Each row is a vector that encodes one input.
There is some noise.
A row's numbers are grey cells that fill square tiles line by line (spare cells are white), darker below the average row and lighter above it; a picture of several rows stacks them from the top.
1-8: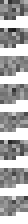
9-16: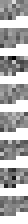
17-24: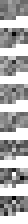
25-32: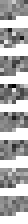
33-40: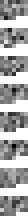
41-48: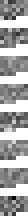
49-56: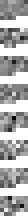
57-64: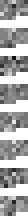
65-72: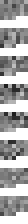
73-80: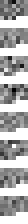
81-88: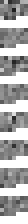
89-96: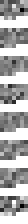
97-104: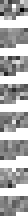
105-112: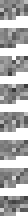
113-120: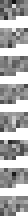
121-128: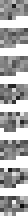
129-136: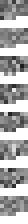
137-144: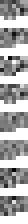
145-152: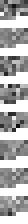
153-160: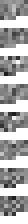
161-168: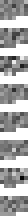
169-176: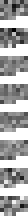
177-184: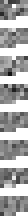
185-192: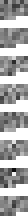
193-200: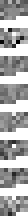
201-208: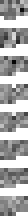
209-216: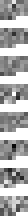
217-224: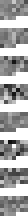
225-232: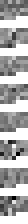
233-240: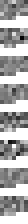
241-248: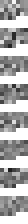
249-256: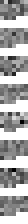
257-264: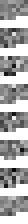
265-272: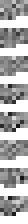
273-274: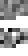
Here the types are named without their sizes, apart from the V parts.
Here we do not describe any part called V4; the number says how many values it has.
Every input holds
either a point on a circle, or a fixed value, or a true/false value and a value of V4.
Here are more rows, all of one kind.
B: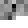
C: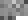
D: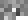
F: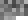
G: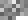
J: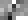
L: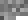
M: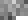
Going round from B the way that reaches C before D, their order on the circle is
B, J, M, C, L, D, G, F.
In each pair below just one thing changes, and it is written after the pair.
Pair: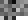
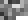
the value of V4
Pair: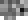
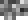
the true/false value
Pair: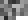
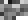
the value of V4
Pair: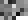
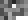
the value of V4
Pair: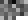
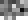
the value of V4
